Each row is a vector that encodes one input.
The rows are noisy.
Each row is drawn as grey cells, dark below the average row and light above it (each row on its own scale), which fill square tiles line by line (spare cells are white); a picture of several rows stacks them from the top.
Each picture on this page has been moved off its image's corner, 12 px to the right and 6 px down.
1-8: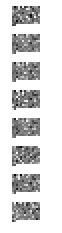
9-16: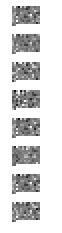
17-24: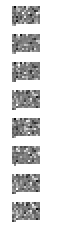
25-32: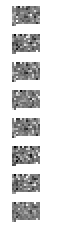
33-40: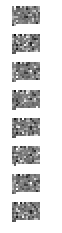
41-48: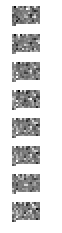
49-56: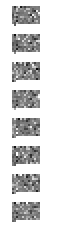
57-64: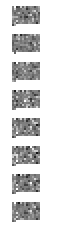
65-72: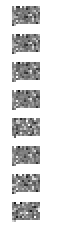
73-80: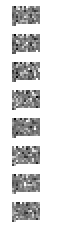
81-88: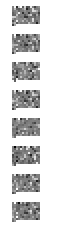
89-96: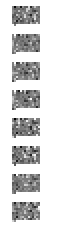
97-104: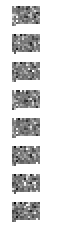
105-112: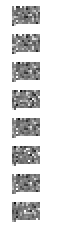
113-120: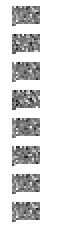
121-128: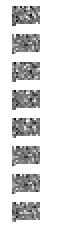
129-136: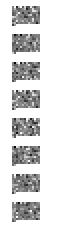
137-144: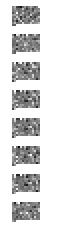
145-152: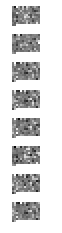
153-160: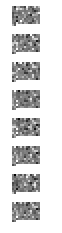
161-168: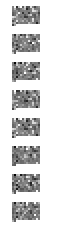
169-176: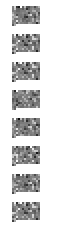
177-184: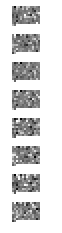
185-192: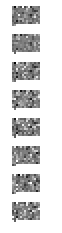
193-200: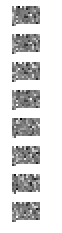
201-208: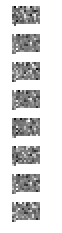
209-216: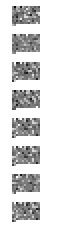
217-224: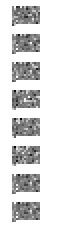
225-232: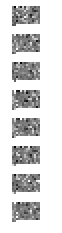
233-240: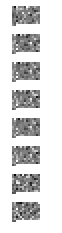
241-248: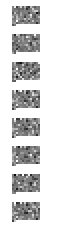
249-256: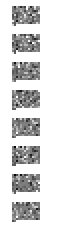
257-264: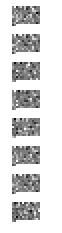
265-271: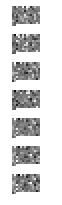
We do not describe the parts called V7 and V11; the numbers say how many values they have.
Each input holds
either a point on a 9-point line, a value of V7 and a value of V11, or a list of up to two points on a 6-point line.
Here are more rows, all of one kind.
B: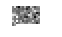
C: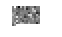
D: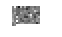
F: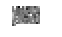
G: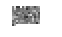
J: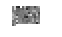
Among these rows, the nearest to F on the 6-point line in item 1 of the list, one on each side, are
C and J.
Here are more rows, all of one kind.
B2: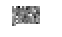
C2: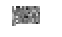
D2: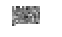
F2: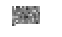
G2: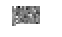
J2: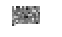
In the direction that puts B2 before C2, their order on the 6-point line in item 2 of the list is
B2, D2, G2, J2, C2, F2.
